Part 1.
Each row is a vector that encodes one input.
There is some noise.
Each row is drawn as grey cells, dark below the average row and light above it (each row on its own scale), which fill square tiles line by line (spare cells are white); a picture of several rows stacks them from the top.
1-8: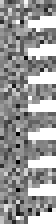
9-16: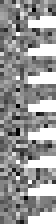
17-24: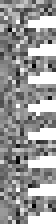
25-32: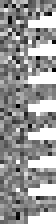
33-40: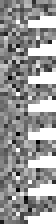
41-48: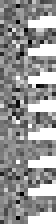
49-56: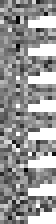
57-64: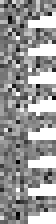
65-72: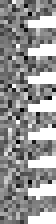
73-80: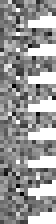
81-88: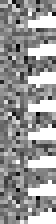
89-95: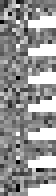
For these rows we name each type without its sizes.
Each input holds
a list of points on a circle.
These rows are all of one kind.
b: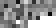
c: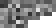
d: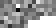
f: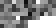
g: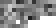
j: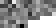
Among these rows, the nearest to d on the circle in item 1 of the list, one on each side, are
f and g.
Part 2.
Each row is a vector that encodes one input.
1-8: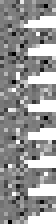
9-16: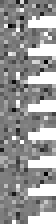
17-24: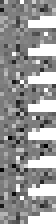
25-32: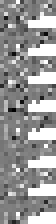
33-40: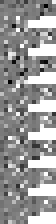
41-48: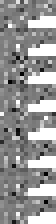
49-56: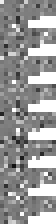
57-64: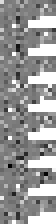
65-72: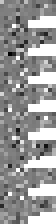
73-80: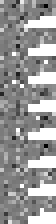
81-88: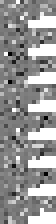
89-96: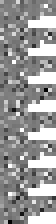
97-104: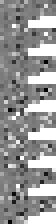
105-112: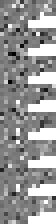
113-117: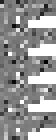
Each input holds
a list of up to two points on a 4-point line.
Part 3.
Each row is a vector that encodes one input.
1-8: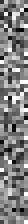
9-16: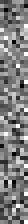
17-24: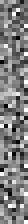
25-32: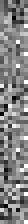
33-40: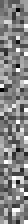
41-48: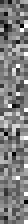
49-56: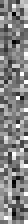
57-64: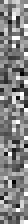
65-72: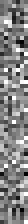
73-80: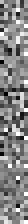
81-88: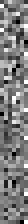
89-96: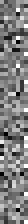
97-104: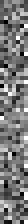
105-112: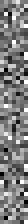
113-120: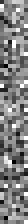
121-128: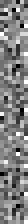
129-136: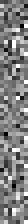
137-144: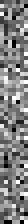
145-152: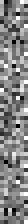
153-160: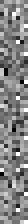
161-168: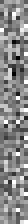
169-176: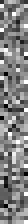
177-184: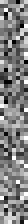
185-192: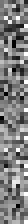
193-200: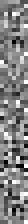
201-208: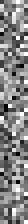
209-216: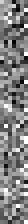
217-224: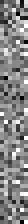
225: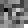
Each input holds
one of 11 labels, together with either a fixed value, or a node of a 17-node tree.
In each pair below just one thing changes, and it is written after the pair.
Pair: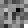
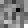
the node of the tree
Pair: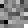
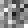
the node of the tree
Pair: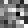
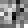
the label
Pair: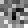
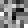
the node of the tree
